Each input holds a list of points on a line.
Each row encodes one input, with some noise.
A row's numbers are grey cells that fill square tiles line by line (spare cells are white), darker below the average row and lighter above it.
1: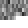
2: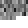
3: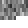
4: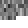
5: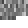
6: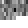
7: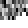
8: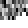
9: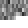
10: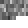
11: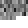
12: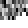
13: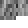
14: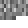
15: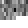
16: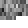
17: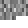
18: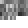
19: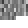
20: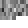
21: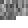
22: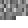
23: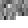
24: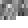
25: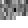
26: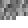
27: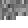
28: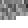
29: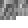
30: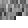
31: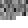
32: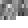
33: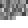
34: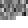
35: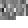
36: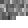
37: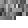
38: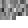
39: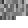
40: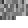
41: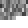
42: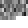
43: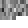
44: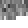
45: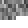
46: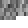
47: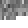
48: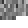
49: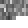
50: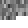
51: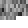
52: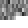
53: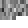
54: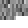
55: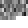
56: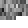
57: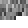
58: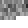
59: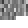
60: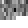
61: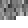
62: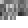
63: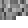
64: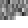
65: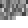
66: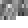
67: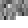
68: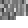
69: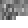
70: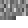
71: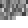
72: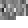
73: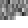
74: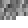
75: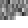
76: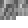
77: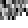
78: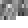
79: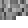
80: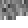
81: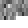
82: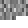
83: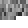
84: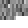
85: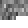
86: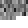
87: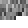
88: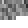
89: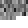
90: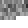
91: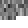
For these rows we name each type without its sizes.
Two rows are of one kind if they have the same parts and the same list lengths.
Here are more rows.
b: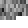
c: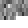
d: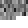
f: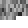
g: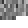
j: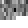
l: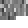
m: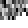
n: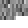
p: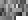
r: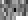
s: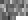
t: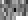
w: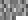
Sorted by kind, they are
b, f, g, l, p, s, w
c, d, j, n, r, t
m

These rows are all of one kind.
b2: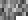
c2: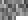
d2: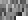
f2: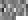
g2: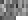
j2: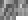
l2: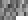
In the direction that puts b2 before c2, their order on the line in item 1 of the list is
d2, b2, f2, g2, j2, l2, c2.
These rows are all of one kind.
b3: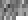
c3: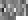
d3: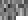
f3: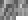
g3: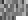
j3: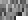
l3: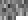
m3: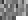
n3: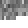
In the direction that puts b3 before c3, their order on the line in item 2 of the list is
j3, m3, g3, f3, b3, n3, c3, l3, d3.
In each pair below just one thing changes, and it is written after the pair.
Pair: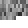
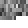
the place on the line in item 2 of the list
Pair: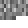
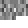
the place on the line in item 2 of the list
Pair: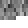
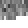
the place on the line in item 2 of the list
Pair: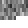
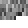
the place on the line in item 1 of the list
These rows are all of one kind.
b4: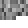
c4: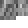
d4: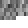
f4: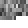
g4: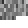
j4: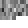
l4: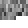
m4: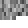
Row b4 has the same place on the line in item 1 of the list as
j4 and m4.
